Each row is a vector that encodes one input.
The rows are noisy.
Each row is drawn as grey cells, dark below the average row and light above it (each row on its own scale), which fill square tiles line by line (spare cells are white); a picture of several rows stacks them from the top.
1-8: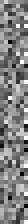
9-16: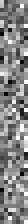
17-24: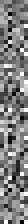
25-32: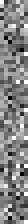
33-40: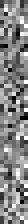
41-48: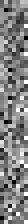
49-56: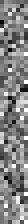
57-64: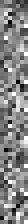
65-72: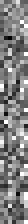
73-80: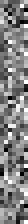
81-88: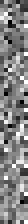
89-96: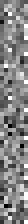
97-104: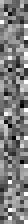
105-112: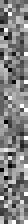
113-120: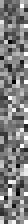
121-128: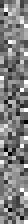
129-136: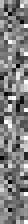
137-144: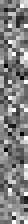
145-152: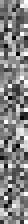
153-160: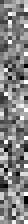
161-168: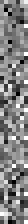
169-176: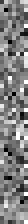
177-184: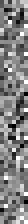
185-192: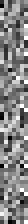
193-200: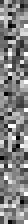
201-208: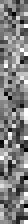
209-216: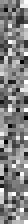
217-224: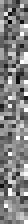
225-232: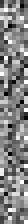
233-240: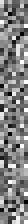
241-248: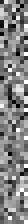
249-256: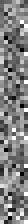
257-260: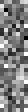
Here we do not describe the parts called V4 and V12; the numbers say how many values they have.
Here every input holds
either a point on an 8-point circle and a true/false value, or a point on a 6-point line, or a value of V4 and a value of V12.
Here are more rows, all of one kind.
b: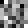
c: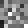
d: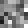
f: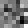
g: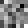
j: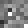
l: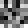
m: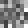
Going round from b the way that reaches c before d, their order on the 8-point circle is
b, f, l, m, j, c, g, d.
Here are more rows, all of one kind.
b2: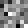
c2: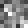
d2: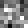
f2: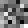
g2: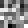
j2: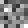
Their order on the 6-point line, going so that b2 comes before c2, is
g2, b2, d2, f2, c2, j2.
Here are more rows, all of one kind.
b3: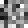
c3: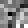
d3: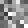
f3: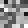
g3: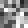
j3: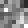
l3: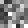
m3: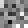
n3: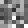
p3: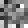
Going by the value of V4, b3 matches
c3 and n3.
